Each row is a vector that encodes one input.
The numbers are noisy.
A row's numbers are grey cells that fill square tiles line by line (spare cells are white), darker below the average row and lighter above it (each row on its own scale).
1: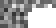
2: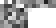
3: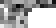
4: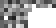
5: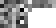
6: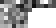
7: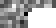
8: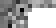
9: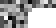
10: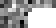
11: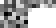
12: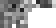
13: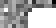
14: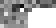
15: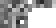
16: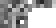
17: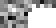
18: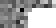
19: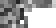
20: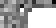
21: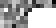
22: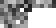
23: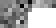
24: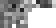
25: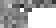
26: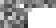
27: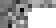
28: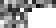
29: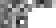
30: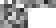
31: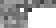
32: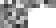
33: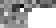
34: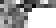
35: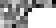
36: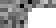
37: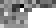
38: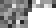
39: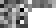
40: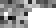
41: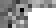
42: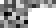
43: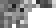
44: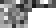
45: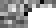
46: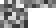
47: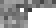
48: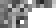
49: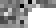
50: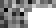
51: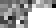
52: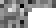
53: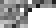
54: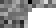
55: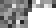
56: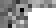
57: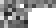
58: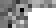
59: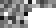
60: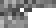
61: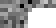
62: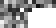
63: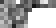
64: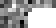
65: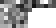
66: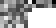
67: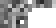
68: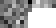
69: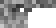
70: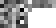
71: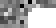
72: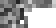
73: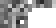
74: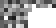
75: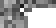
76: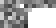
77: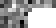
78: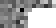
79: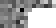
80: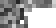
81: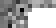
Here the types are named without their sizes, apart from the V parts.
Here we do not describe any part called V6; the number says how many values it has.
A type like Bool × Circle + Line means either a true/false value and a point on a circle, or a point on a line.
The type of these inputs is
(Bool × Bool × Bool + Unit) × V6 + Line × Line.
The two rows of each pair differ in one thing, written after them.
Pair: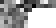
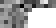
one of the three true/false values
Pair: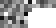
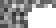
the value of V6
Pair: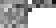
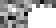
one of the three true/false values
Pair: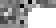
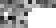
one of the three true/false values
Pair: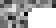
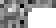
one of the three true/false values
